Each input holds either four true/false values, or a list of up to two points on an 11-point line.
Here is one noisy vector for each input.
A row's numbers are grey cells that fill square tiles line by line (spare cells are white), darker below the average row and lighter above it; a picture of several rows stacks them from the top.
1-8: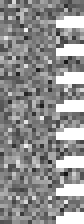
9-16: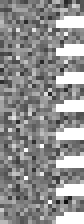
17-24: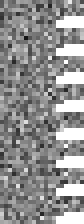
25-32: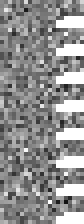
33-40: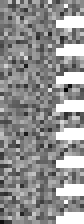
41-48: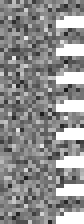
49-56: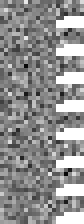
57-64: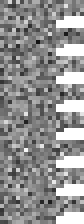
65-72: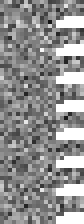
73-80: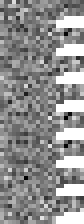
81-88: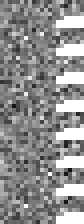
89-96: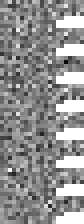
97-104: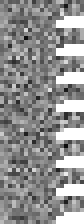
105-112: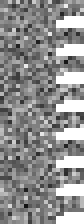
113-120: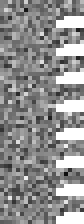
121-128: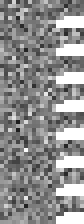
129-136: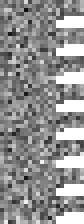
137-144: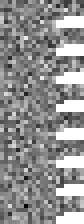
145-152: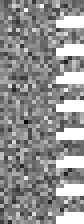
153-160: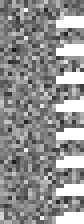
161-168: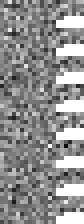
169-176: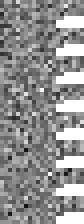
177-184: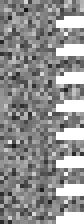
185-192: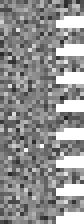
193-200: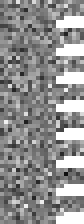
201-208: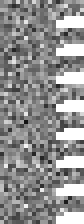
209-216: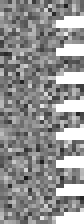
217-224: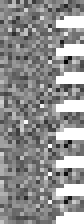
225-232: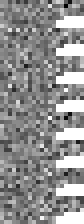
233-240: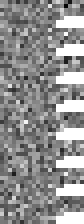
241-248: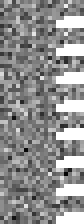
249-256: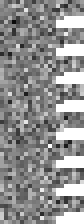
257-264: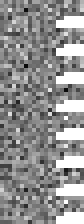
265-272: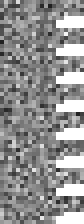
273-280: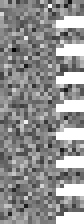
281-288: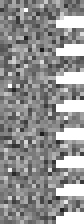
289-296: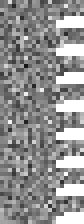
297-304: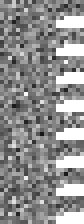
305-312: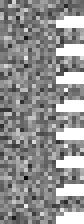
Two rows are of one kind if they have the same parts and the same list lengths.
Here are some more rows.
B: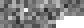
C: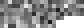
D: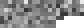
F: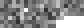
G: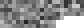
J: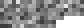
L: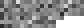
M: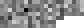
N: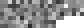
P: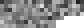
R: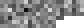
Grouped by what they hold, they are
B, F, G, P
C
D, M, R
J, L, N

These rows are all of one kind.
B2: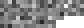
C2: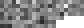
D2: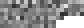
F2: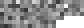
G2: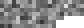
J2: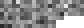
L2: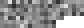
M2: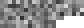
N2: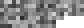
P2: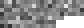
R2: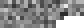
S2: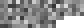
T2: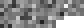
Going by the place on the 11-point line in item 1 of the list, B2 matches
C2, G2, J2 and T2.
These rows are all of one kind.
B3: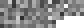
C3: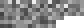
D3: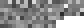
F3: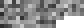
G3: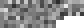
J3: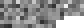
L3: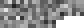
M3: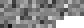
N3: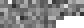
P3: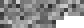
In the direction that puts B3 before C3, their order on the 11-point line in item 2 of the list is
M3, B3, N3, D3, C3, G3, J3, P3, F3, L3.
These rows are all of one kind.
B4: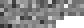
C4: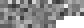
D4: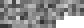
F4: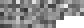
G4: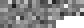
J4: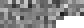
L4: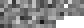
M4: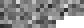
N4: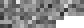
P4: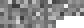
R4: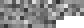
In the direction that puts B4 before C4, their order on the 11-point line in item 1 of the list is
N4, M4, D4, L4, B4, F4, R4, P4, C4, G4, J4.
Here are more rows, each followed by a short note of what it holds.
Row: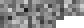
a list of one item
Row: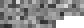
a list of two items
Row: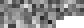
the empty list
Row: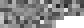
four true/false values
